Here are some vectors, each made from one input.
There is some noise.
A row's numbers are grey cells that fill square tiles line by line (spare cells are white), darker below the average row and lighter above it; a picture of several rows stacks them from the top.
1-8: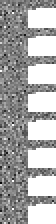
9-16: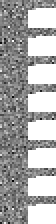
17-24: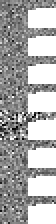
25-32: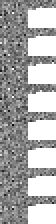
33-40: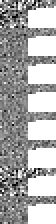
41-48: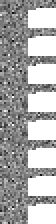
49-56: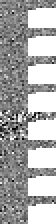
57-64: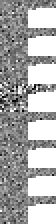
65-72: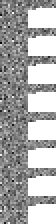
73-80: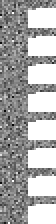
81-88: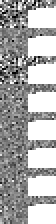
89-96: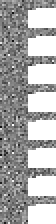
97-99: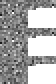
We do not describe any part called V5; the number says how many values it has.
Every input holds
a list of up to two items, each a point on a 6-point circle and a value of V5.
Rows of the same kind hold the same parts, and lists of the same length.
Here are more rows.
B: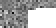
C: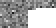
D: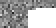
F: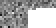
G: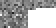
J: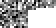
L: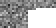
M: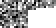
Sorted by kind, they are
B, C, D, G, L
F
J, M

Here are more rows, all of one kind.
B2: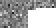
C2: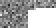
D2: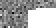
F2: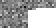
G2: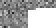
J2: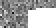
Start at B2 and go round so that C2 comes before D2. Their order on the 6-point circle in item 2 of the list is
B2, C2, G2, D2, J2, F2.
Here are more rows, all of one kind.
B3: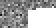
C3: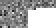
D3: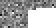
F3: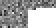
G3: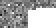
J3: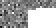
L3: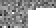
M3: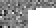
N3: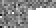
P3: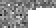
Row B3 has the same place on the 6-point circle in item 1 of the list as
D3, G3 and P3.
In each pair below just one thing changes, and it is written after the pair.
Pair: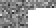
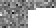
the place on the 6-point circle in item 2 of the list
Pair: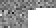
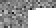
the place on the 6-point circle in item 2 of the list
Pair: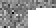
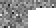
the place on the 6-point circle in item 2 of the list
